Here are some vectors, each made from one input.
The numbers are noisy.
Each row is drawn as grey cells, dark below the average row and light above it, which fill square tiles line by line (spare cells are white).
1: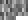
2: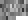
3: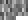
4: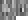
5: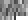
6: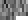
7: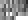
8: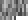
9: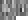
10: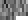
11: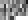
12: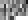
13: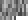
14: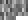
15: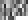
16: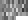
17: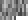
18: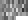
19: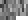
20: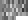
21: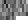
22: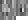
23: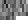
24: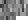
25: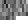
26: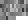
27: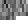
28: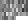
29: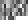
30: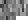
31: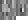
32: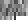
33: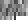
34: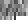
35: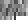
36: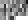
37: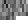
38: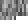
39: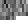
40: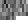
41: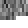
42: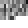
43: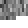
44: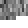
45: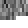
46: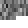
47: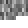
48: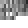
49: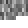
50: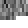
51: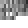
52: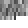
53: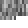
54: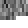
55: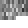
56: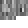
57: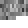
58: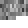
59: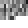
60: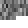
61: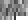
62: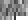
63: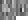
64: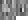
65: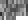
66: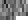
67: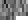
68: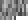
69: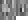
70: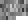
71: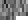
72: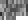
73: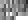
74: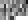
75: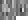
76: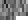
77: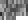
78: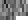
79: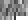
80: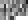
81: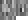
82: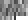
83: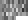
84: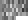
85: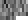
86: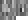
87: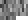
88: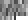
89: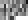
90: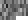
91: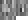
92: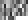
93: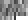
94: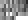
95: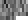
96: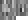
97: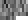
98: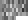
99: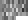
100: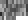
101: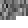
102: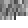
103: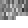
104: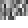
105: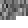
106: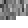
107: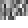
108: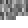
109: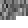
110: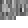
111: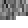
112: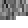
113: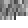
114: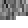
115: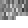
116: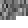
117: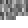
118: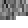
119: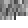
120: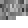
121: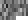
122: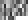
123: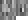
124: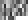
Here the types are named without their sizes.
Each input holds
a point on a line.
